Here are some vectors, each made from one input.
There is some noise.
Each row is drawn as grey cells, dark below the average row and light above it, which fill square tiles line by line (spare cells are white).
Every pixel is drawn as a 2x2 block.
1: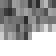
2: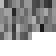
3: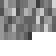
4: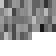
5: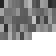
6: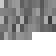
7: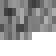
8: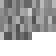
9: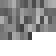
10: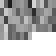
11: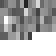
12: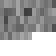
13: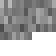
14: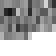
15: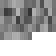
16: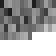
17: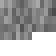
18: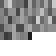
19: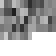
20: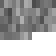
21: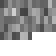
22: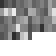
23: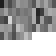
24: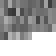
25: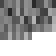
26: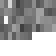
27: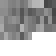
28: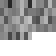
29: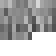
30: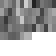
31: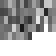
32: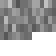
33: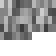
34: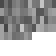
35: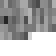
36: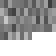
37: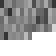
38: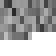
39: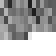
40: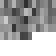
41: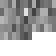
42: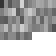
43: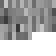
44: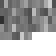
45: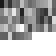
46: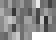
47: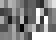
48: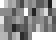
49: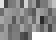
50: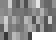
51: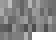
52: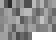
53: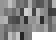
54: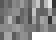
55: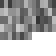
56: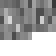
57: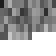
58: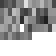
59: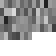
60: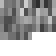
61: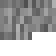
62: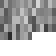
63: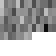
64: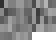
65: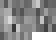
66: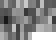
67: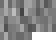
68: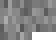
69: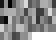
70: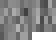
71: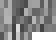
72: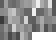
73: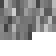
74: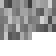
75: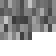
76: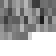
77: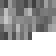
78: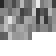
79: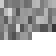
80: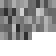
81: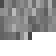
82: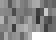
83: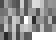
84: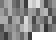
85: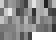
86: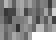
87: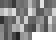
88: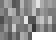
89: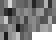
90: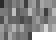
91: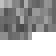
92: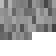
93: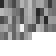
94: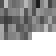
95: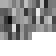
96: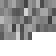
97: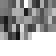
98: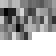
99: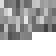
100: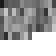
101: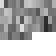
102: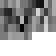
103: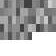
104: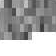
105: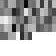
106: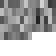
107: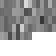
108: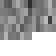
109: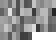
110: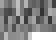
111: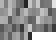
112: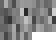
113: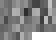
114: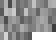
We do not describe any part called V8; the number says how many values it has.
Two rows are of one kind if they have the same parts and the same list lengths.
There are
2 kinds of row.
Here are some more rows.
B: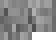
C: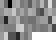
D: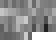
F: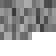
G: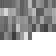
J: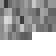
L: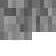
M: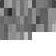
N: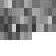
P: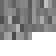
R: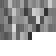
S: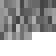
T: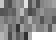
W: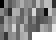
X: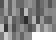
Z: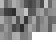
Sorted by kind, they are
B, D, G, L, M, N, P, R, S, W, Z
C, F, J, T, X

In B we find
a point on a 6-point line and a node of a 7-node tree.
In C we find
a point on a 6-point line and a value of V8.
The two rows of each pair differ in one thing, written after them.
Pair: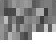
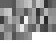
the place on the 6-point line
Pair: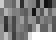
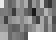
the place on the 6-point line
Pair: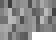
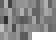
the place on the 6-point line
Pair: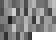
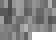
the place on the 6-point line
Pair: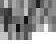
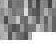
the place on the 6-point line
